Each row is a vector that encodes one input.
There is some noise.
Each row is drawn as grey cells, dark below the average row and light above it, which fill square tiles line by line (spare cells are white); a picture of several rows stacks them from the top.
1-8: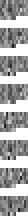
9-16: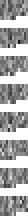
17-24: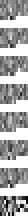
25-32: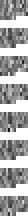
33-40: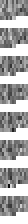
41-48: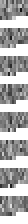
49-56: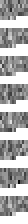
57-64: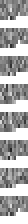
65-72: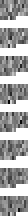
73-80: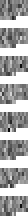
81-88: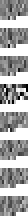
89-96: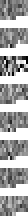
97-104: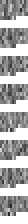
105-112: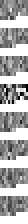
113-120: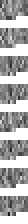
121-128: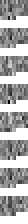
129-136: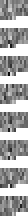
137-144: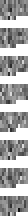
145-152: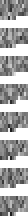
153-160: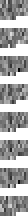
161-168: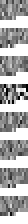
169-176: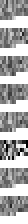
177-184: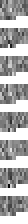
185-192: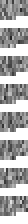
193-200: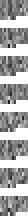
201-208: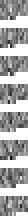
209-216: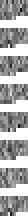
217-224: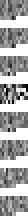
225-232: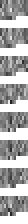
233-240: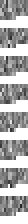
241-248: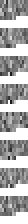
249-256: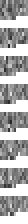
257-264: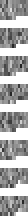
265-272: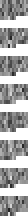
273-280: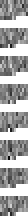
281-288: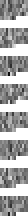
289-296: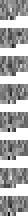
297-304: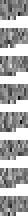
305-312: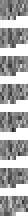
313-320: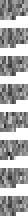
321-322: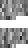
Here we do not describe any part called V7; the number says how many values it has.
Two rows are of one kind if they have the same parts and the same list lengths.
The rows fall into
3 kinds.
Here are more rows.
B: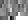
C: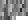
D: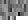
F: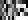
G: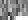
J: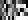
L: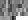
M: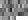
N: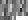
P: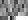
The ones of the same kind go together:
B, C, G, N, P
D, L, M
F, J

